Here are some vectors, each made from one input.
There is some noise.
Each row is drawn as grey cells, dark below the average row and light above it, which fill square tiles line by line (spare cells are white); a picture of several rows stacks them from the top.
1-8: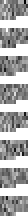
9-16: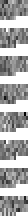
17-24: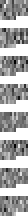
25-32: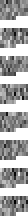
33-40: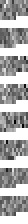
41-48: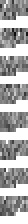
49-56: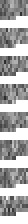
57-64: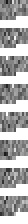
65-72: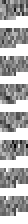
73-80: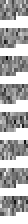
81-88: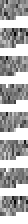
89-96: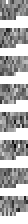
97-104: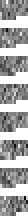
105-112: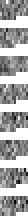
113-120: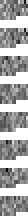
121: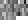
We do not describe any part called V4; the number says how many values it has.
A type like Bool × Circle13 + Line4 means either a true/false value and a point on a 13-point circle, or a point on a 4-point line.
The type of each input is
Bool × V4 + List3(Line5).
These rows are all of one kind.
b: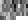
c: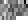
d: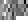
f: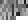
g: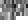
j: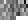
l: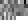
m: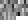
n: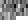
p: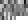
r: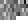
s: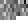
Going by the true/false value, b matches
g and n.
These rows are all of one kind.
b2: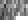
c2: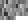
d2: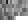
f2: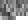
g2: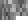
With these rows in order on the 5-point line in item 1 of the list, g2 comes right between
c2 and d2.
